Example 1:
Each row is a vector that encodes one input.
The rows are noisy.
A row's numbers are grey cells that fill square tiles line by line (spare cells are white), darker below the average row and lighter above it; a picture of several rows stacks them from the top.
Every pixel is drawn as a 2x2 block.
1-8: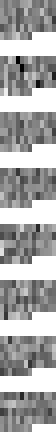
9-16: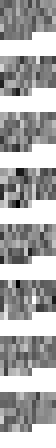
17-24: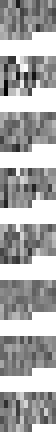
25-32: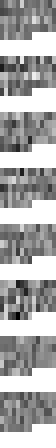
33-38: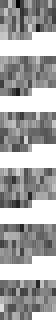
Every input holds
a point on a 6-point line.
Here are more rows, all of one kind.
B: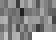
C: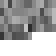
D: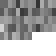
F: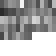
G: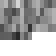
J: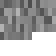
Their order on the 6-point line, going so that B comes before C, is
F, B, D, J, C, G.
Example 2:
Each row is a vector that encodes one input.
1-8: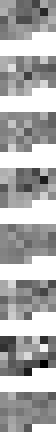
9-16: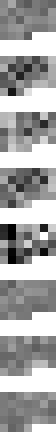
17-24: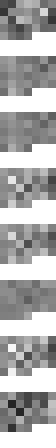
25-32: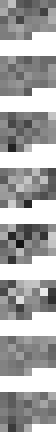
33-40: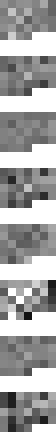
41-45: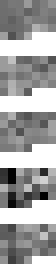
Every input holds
a point on a 7-point line.
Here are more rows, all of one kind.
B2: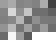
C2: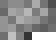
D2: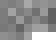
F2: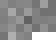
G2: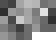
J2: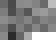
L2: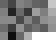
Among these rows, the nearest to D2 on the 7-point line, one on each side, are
G2 and J2.
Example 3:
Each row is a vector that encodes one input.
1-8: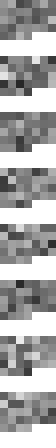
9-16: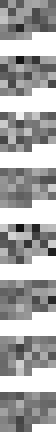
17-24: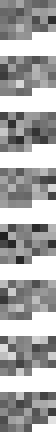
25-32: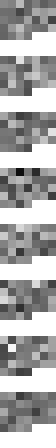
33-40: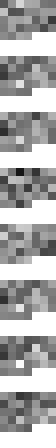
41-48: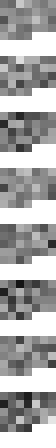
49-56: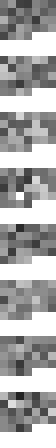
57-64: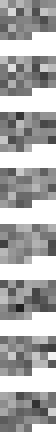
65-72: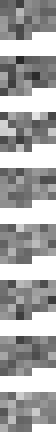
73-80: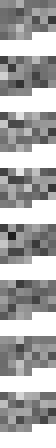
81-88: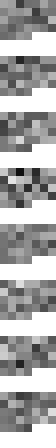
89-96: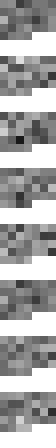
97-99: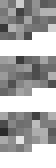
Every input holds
three true/false values.
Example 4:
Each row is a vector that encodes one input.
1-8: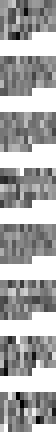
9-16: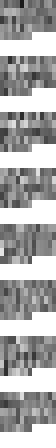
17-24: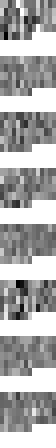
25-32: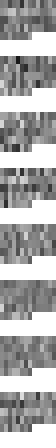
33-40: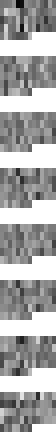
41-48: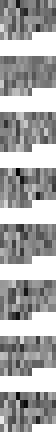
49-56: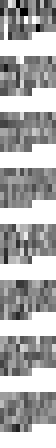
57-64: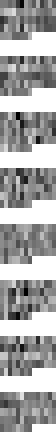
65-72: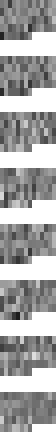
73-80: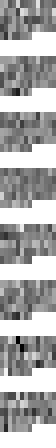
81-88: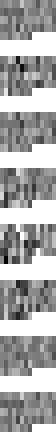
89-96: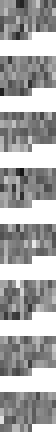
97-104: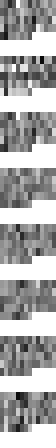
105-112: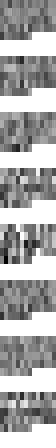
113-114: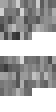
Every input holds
a point on an 8-point line.
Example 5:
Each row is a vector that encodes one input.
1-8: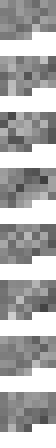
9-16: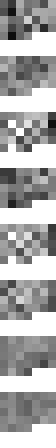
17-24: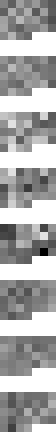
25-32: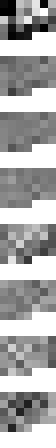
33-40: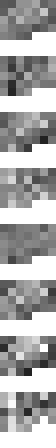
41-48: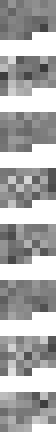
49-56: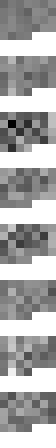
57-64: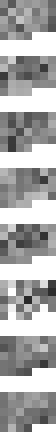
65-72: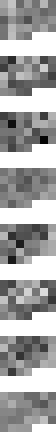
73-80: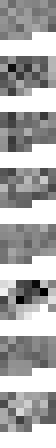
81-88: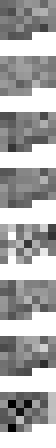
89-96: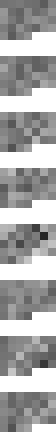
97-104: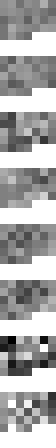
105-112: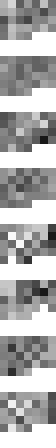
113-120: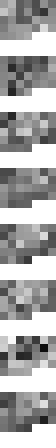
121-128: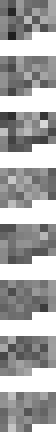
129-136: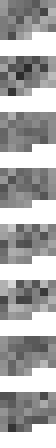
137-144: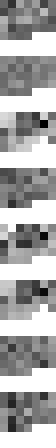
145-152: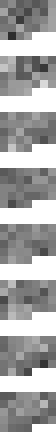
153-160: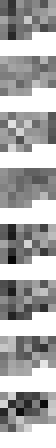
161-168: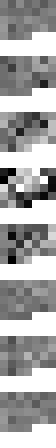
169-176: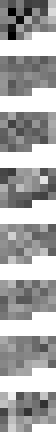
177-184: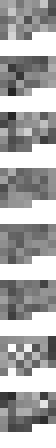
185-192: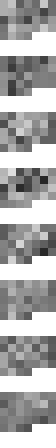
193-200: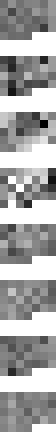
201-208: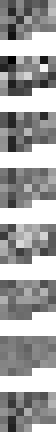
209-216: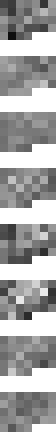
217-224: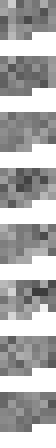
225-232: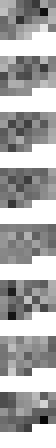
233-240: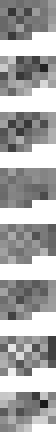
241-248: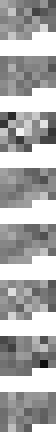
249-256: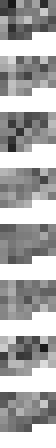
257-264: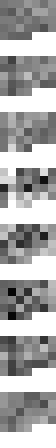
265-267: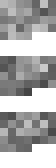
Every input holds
a point on an 11-point line.
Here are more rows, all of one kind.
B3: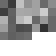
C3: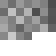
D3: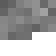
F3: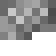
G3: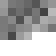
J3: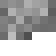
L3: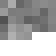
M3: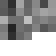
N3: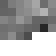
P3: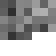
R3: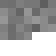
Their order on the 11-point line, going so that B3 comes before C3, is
B3, G3, M3, C3, R3, F3, D3, P3, J3, N3, L3.
